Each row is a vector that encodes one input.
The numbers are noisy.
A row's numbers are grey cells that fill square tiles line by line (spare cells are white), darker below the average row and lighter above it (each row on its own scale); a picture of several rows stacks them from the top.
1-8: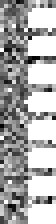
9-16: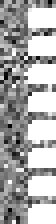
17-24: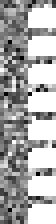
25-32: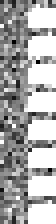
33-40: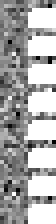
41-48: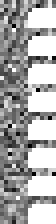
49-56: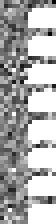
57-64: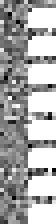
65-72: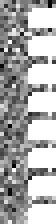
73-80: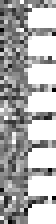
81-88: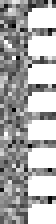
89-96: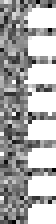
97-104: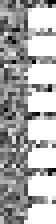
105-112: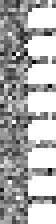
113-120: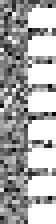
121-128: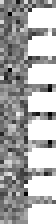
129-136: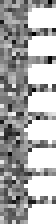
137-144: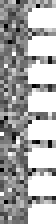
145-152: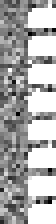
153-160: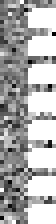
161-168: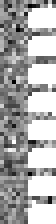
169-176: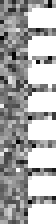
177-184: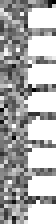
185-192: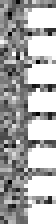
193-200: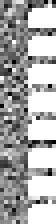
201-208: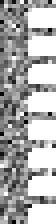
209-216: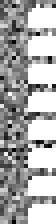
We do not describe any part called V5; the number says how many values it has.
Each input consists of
a list of up to three items, each one of 7 labels and a value of V5.
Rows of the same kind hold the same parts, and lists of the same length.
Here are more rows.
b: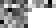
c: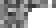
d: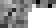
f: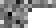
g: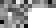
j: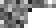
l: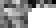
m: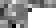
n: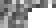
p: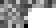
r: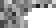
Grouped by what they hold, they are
b, d, f, g
c, j, l, n
m, r
p

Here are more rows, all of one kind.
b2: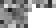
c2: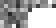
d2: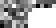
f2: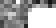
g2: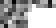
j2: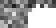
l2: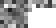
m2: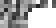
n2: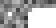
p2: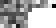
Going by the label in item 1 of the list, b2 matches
c2, f2, l2 and p2.
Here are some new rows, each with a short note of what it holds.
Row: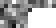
a list of one item
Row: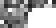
a list of two items
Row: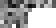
a list of three items
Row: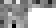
a list of one item
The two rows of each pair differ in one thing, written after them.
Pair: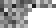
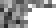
the value of V5 in item 1 of the list
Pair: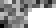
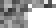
the value of V5 in item 1 of the list
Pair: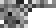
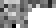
the label in item 1 of the list
